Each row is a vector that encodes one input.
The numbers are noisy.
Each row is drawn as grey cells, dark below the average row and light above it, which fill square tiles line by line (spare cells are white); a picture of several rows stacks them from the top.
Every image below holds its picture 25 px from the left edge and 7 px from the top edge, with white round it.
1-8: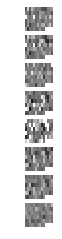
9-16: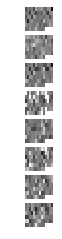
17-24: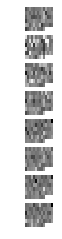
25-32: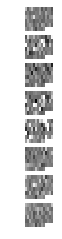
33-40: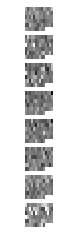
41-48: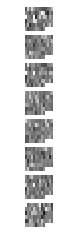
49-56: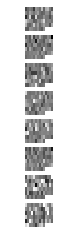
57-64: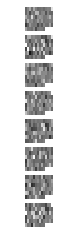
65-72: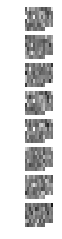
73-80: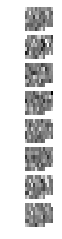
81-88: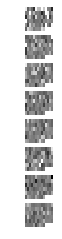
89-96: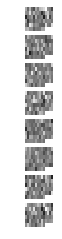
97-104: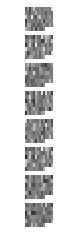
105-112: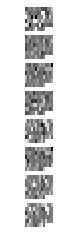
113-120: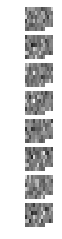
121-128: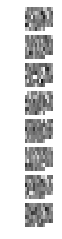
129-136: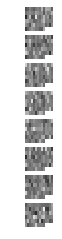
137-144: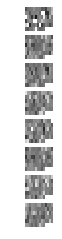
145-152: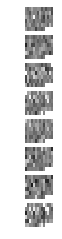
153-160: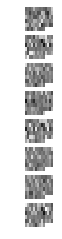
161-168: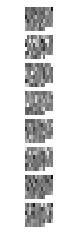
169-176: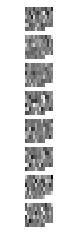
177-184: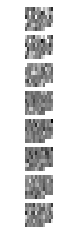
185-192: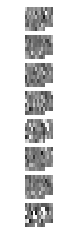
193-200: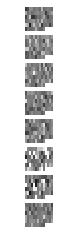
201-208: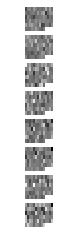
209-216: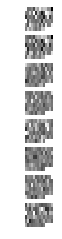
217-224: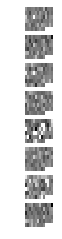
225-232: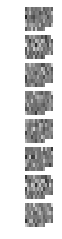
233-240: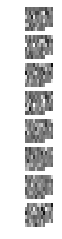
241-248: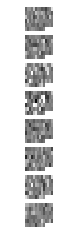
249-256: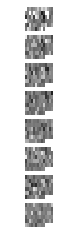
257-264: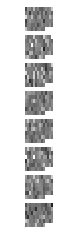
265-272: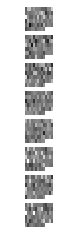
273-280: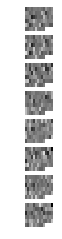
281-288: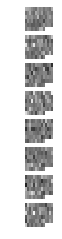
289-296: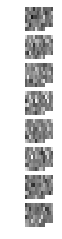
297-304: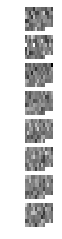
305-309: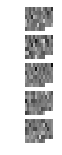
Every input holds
a true/false value, together with either one of 7 labels, or a point on a 17-point line.
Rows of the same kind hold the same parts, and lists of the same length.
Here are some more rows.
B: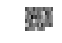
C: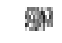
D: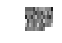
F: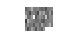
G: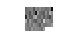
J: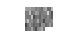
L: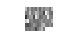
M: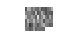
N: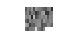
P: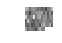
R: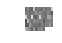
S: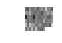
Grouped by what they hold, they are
B, C, J, L, M, R, S
D, F, G, N, P

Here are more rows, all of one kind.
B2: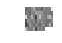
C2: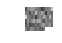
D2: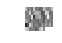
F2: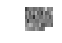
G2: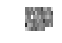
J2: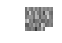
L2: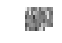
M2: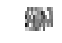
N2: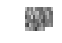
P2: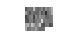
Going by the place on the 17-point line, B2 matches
D2 and M2.
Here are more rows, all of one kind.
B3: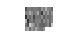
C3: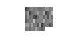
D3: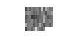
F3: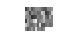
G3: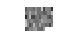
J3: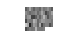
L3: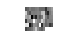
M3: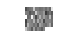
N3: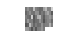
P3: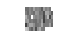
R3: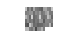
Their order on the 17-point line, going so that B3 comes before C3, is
G3, L3, J3, D3, F3, B3, C3, R3, N3, M3, P3.
